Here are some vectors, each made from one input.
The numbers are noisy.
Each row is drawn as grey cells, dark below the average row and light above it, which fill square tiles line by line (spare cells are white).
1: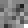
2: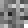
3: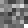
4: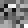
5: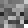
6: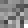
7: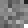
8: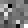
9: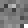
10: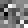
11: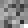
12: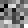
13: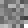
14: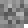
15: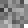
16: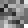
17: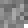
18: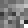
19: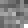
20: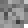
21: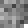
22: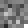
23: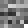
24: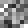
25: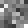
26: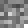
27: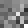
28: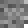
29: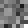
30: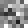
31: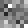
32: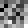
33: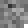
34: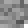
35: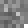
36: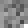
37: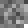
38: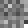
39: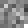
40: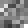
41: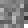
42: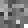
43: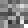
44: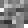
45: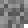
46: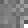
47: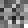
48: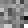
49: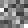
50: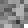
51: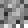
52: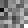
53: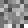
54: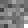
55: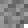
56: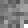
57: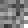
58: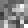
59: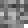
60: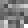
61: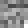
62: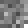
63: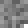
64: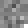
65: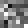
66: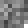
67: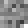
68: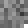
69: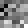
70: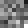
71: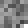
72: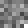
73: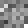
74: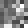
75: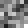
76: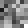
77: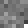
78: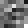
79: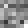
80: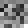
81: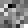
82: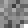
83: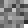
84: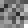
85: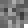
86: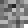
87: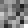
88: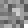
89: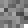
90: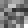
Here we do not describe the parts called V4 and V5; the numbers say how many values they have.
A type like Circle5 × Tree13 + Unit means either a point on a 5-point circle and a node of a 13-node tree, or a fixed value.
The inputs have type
(Bool × V4 + V5) × Line3 × Line3.
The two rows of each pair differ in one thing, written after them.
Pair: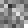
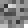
the place on one of the two 3-point lines
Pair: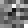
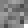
the value of V4
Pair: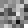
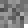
the value of V4
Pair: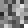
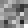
the place on one of the two 3-point lines
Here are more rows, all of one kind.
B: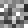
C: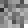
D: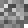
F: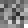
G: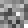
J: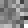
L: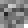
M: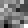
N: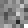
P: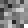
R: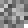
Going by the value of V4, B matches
G and M.
